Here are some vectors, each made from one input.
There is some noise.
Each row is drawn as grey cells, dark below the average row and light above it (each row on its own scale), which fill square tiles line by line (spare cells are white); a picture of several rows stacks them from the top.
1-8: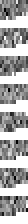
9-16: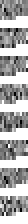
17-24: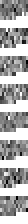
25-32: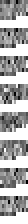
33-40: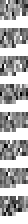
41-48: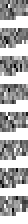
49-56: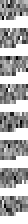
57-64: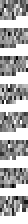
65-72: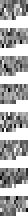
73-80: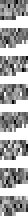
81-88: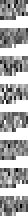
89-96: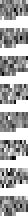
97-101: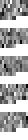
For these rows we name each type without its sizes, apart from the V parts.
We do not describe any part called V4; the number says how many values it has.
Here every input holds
either a true/false value and a value of V4, or a list of points on a line.
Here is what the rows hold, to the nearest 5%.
About 30% of them hold a true/false value and a value of V4. The rest are lists of points on a line.
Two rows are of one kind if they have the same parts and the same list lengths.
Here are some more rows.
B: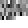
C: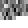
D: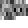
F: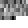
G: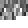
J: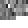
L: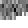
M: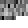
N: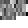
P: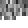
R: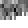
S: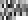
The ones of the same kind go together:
B, S
C, D, L, R
F, M, N
G, J, P

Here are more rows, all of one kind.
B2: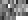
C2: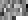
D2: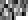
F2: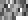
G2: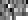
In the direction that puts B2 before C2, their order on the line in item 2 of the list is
B2, C2, G2, D2, F2.
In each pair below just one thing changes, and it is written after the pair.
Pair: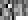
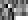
the place on the line in item 1 of the list
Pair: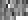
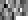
the place on the line in item 1 of the list
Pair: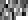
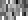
the place on the line in item 2 of the list
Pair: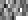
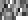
the place on the line in item 2 of the list
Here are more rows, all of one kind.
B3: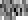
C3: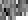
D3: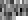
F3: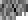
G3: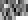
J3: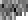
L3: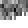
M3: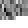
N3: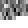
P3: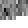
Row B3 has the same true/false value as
D3 and M3.
